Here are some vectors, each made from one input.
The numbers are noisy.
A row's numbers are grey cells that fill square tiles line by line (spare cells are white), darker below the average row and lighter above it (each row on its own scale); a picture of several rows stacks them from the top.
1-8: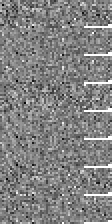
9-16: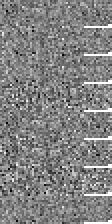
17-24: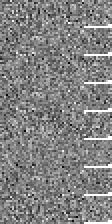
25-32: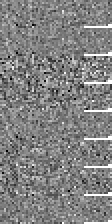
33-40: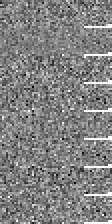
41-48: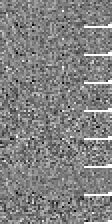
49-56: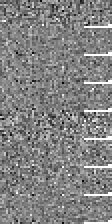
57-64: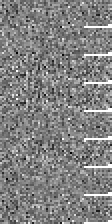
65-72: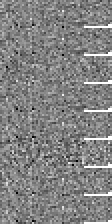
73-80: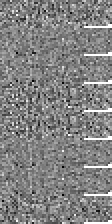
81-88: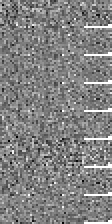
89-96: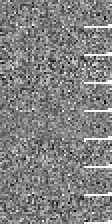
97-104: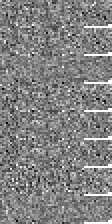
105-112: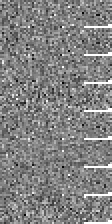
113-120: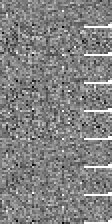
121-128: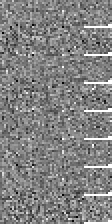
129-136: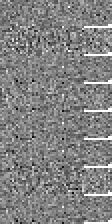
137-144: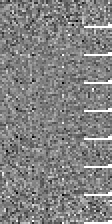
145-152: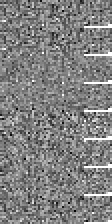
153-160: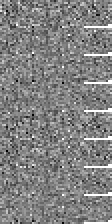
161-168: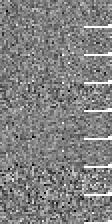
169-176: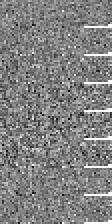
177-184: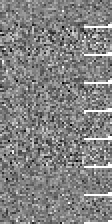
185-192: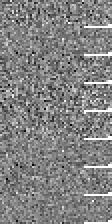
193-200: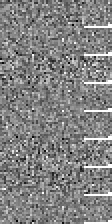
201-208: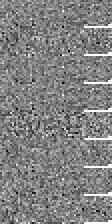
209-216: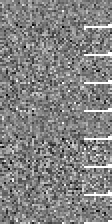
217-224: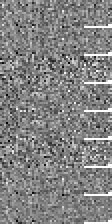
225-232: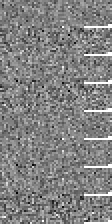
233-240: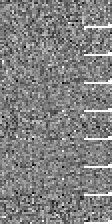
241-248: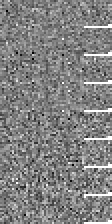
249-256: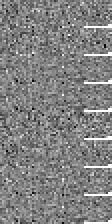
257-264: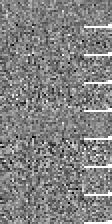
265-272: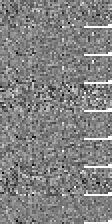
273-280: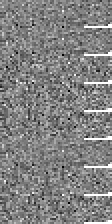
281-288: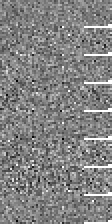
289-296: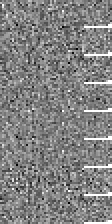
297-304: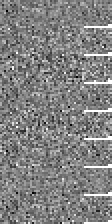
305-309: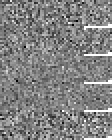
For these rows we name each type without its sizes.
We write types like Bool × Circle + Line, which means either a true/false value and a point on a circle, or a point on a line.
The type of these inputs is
Bool × Label × (Tree + Unit) + Line.
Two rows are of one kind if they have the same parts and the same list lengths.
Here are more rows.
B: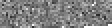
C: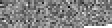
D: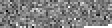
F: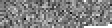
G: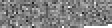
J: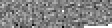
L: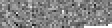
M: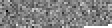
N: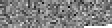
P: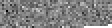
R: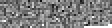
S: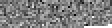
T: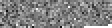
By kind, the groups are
B, G, L
C, F, N, R, S
D, J, M, P, T

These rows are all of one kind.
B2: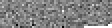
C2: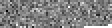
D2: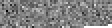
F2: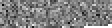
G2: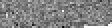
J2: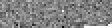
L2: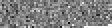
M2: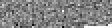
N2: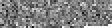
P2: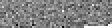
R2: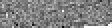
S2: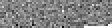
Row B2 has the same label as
F2, N2, P2 and S2.
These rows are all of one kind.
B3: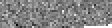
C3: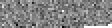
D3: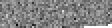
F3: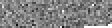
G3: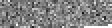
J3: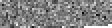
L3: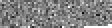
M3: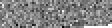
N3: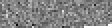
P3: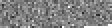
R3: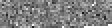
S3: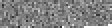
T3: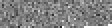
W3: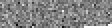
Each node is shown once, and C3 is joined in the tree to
D3 and R3.
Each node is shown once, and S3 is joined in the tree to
N3 and T3.
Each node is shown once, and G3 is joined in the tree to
J3.
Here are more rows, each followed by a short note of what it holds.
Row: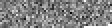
a point on a line
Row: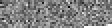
a point on a line
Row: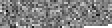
a label and a true/false value
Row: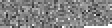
a label, a node of a tree and a true/false value
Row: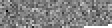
a label and a true/false value
